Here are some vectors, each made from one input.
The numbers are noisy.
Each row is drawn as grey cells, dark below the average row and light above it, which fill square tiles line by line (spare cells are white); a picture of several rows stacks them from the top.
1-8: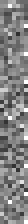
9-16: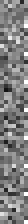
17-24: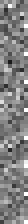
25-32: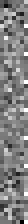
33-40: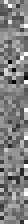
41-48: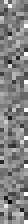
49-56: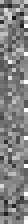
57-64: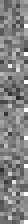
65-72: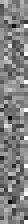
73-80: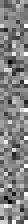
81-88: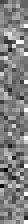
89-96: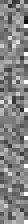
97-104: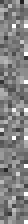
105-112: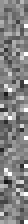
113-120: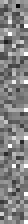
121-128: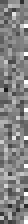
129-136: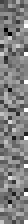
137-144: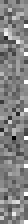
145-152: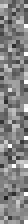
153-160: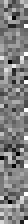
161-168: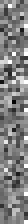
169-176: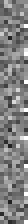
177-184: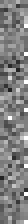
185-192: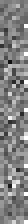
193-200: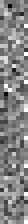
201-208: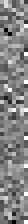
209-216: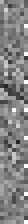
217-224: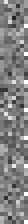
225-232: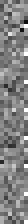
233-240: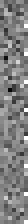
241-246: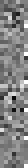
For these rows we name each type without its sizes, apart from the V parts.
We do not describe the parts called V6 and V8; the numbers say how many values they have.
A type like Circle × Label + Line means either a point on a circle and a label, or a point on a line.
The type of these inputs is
Bool × Bool × Bool × Bool + (Line + V6) × V8.
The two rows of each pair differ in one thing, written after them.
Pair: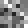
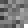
the place on the line
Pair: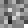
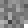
the value of V8
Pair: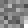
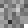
the place on the line
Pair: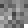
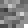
the value of V8
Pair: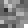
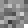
the value of V8
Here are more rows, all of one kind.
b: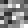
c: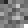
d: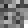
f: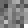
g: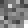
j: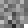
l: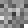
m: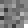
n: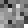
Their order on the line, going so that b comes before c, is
m, b, j, n, d, f, l, c, g.
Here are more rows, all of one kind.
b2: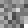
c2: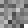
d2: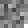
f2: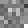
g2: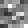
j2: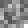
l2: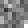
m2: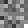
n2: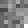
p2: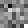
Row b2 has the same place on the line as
j2 and p2.
